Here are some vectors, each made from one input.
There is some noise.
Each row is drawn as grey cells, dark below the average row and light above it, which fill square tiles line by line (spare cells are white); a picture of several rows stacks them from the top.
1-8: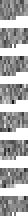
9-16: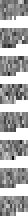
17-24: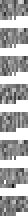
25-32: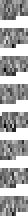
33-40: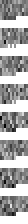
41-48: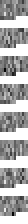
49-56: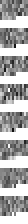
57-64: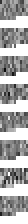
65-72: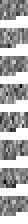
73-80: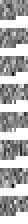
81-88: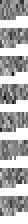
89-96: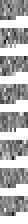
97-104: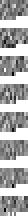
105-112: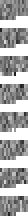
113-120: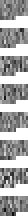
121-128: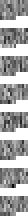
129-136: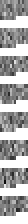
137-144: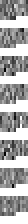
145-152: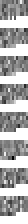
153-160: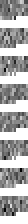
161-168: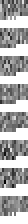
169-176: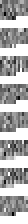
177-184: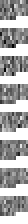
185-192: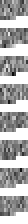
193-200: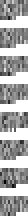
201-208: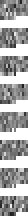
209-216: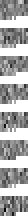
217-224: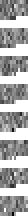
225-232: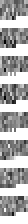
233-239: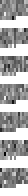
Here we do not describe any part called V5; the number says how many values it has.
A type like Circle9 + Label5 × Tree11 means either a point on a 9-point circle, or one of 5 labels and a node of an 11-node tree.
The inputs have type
(Line7 + V5) × (Tree14 + Unit).
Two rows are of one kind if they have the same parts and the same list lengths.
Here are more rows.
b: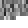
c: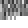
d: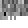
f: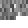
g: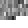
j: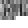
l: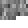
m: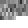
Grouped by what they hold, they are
b, c, d, j
f
g, l
m

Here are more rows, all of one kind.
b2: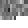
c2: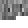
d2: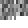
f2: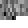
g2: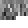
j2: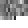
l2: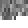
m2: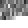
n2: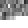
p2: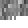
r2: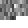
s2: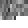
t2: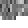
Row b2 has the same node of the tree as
c2, d2 and j2.
